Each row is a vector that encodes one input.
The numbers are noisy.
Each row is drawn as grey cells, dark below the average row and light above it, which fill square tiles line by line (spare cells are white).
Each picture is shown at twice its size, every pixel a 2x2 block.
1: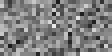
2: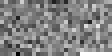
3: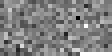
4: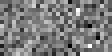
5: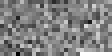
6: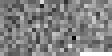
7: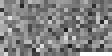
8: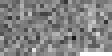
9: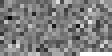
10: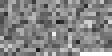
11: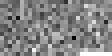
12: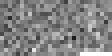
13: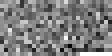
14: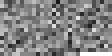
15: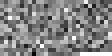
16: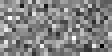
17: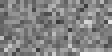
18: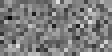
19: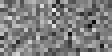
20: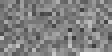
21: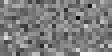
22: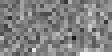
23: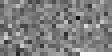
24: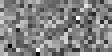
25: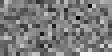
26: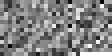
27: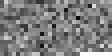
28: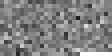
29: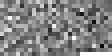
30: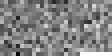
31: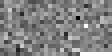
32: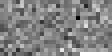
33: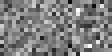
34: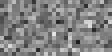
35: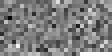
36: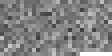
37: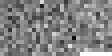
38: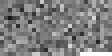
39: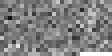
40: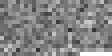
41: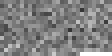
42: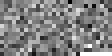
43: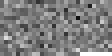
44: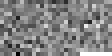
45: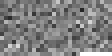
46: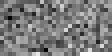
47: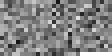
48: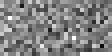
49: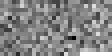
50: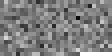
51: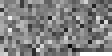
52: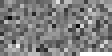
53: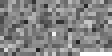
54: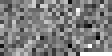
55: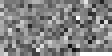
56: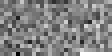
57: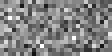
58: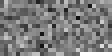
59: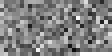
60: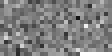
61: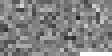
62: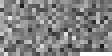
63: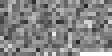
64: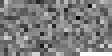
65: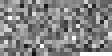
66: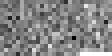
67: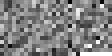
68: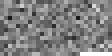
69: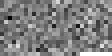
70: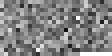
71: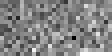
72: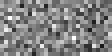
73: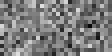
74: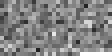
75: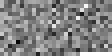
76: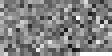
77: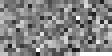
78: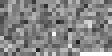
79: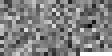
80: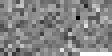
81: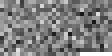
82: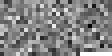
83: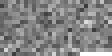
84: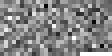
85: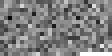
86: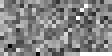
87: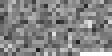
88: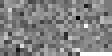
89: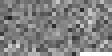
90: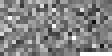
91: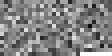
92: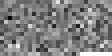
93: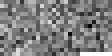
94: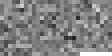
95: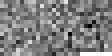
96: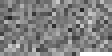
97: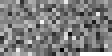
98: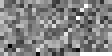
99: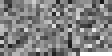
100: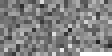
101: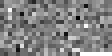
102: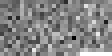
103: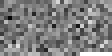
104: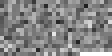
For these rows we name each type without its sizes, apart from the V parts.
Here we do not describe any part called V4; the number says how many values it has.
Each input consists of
a node of a tree, together with either a point on a line, or a value of V4.
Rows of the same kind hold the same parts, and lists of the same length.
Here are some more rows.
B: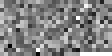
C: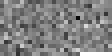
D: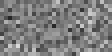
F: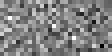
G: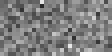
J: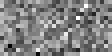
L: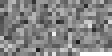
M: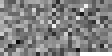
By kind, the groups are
B, F, J, M
C, D, G, L

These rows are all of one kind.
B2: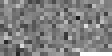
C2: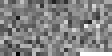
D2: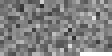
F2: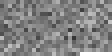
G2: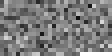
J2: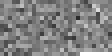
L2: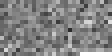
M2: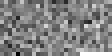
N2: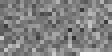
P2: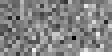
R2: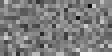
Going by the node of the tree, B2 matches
D2, F2, J2 and N2.
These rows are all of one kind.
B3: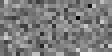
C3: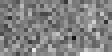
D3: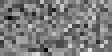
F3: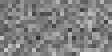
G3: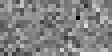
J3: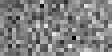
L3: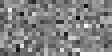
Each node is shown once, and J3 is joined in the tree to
C3.
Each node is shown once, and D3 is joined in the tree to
B3.
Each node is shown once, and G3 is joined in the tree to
F3 and L3.
